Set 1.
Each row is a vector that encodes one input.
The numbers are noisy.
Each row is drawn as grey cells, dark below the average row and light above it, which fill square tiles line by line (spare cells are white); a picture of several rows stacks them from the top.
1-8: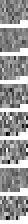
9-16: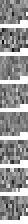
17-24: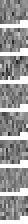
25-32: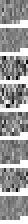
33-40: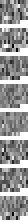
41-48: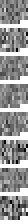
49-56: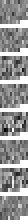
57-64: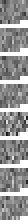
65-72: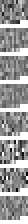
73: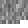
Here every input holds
one of 5 labels and a true/false value.
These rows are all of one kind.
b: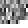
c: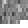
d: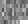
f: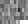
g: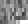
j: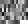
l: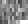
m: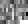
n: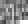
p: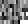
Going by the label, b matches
c, g, l and p.
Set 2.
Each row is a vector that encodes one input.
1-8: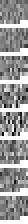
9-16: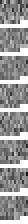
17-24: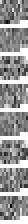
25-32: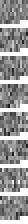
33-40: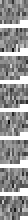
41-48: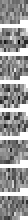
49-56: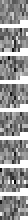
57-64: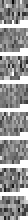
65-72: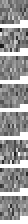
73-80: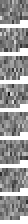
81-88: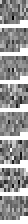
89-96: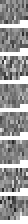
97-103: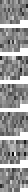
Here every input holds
a list of up to two points on a 6-point line.
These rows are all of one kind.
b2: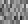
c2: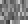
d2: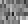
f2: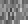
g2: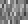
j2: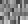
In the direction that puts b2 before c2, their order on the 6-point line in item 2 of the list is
j2, g2, b2, f2, c2, d2.
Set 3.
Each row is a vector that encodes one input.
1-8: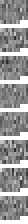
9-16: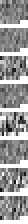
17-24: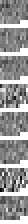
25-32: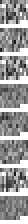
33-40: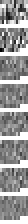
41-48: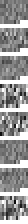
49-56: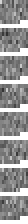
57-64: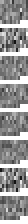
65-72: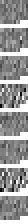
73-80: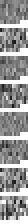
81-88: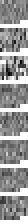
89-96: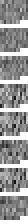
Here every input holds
either a point on a 9-point line, or a node of an 11-node tree.
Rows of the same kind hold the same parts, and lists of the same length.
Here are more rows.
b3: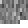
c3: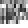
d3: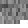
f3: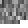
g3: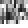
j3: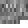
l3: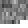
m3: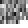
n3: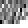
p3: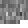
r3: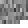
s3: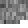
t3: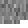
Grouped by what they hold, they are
b3, d3, f3, j3, l3, p3, r3, s3, t3
c3, g3, m3, n3

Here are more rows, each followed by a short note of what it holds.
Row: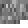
a node of an 11-node tree
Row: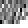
a point on a 9-point line
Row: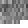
a node of an 11-node tree
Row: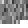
a node of an 11-node tree
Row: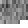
a node of an 11-node tree
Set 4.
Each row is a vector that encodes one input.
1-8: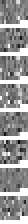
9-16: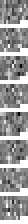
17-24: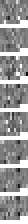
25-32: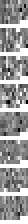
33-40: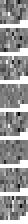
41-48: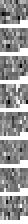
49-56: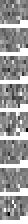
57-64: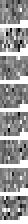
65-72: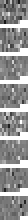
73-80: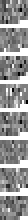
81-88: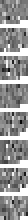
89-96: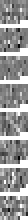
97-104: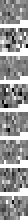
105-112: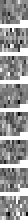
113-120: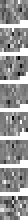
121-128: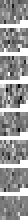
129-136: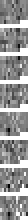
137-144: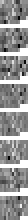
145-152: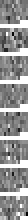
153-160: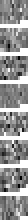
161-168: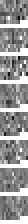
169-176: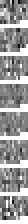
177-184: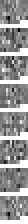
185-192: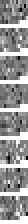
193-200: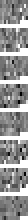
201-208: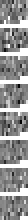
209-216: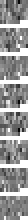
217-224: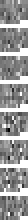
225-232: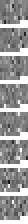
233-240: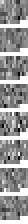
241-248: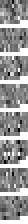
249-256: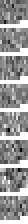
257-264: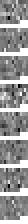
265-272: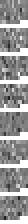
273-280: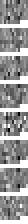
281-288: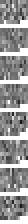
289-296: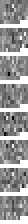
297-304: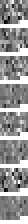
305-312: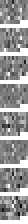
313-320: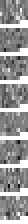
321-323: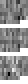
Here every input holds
a point on an 11-point line and a true/false value.
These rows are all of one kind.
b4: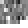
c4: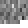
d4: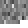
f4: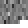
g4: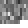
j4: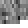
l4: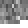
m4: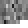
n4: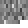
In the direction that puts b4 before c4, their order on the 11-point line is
b4, j4, d4, c4, f4, l4, m4, n4, g4.
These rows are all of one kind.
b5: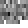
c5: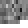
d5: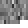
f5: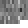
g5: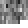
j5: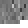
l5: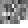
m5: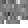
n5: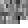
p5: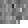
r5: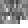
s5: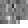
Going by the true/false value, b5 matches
f5, j5, l5 and m5.
